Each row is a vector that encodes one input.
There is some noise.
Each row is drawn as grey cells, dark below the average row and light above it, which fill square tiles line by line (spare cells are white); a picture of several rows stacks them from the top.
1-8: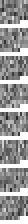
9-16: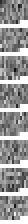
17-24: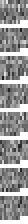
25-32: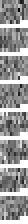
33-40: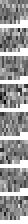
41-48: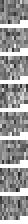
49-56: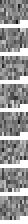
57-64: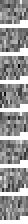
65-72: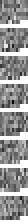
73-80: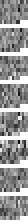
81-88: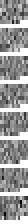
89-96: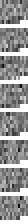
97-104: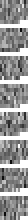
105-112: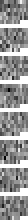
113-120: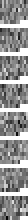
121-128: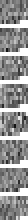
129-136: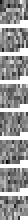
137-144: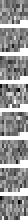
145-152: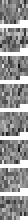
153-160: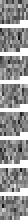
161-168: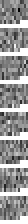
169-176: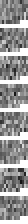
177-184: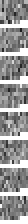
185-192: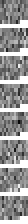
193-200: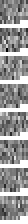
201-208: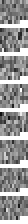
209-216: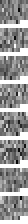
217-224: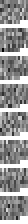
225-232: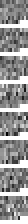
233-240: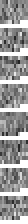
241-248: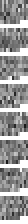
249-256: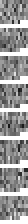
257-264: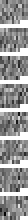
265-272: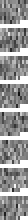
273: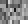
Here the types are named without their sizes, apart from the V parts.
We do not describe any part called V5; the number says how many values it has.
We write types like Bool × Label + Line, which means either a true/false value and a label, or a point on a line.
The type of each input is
(Circle + Unit) × Line × Line × V5.
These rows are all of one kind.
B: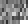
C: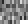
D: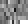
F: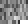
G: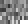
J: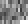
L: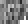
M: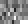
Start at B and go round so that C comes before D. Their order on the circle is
B, M, C, L, J, D, G, F.
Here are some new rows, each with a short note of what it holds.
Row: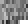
a point on each of two lines and a value of V5
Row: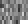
a point on each of two lines and a value of V5
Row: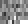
a point on each of two lines and a value of V5
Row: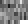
a point on each of two lines and a value of V5
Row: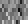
a point on a circle, a point on each of two lines and a value of V5
